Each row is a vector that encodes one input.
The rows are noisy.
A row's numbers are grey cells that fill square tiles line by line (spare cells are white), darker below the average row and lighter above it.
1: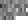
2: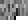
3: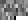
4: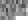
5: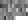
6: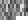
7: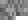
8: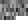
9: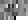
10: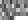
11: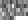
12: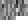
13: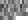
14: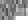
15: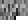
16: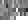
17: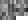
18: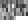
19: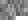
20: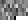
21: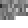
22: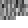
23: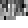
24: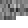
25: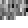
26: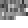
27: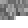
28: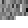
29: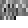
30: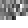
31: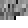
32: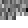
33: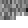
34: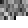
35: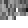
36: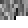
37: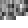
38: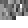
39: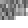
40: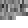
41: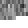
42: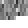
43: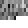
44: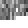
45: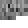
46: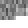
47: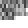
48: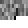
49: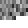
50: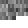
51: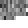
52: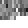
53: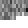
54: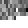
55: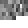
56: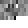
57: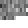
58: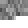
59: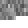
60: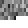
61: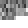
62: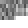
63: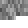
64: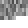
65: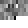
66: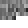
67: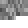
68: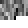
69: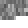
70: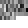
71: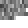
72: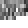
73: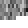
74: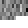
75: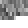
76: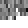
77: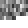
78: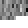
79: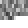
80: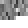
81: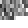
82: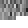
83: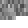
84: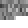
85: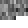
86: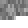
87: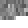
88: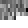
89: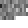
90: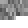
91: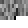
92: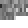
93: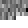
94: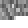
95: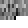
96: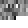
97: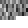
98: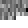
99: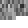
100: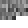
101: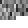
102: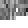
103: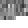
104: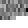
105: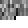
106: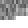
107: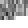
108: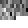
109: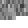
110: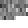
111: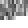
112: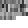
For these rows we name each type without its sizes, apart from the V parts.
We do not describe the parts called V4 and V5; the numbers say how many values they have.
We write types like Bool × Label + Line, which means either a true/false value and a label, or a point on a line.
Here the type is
Bool × Label + V4 × V5.
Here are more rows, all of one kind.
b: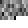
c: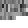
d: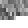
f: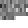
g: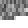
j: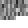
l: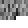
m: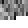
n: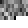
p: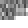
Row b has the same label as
f and n.
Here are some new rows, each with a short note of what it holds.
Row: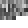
a value of V4 and a value of V5
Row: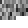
a value of V4 and a value of V5
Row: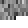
a label and a true/false value
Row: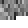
a label and a true/false value
